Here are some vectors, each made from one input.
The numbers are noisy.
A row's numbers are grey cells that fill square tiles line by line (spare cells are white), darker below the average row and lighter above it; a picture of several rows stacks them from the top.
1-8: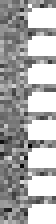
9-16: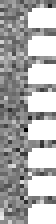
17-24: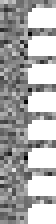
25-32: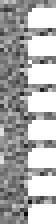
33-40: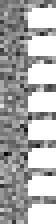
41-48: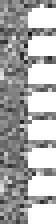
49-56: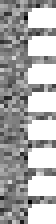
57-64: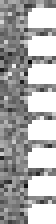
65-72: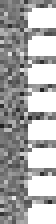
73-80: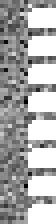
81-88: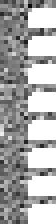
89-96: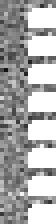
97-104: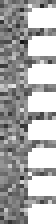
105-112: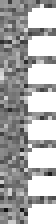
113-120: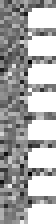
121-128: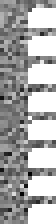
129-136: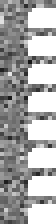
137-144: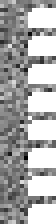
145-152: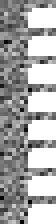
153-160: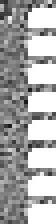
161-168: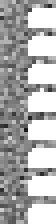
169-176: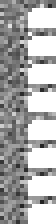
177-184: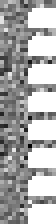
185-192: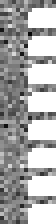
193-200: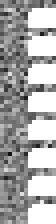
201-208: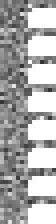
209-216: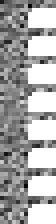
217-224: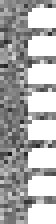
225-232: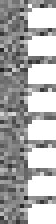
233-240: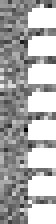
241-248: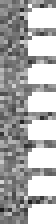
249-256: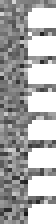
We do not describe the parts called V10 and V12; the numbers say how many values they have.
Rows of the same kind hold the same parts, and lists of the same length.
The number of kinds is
3.
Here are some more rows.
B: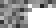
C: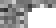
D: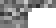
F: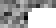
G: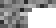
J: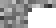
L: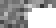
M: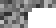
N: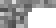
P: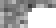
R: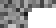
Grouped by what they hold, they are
B, G, L
C, J, N, P
D, F, M, R

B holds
a value of V12.
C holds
a node of a 9-node tree and a value of V10.
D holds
a node of an 8-node tree and a value of V12.
